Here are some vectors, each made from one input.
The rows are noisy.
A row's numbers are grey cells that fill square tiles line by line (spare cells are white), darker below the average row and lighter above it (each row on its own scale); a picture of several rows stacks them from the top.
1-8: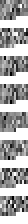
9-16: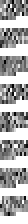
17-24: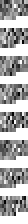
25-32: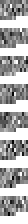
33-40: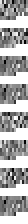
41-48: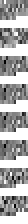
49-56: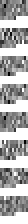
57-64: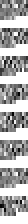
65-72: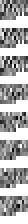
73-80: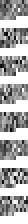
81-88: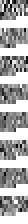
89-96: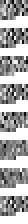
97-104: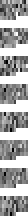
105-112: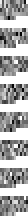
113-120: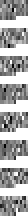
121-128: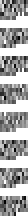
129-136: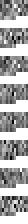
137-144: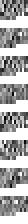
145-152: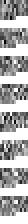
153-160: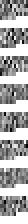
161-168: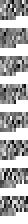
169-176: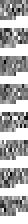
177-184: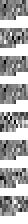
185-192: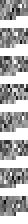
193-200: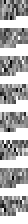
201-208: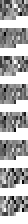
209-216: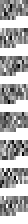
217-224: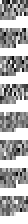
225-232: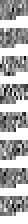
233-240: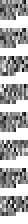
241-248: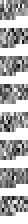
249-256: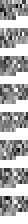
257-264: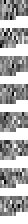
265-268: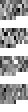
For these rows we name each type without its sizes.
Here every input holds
either three true/false values, or a list of points on a line.
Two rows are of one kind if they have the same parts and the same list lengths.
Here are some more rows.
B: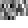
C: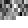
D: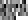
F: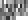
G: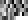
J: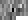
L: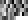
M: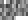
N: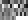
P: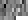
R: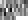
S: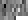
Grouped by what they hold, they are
B, F, N, R
C, D, P, S
G, J, L
M

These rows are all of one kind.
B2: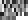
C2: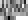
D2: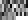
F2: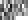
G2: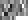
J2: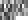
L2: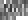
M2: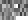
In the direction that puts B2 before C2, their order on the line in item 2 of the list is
J2, F2, G2, L2, D2, B2, M2, C2.
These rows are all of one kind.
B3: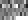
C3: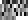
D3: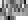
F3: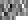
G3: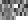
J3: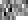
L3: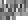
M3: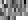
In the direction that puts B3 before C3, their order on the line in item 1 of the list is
B3, G3, C3, M3, L3, D3, J3, F3.
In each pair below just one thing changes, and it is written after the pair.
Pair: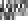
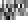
the place on the line in item 2 of the list
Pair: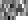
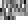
the place on the line in item 1 of the list
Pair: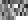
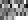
the place on the line in item 2 of the list
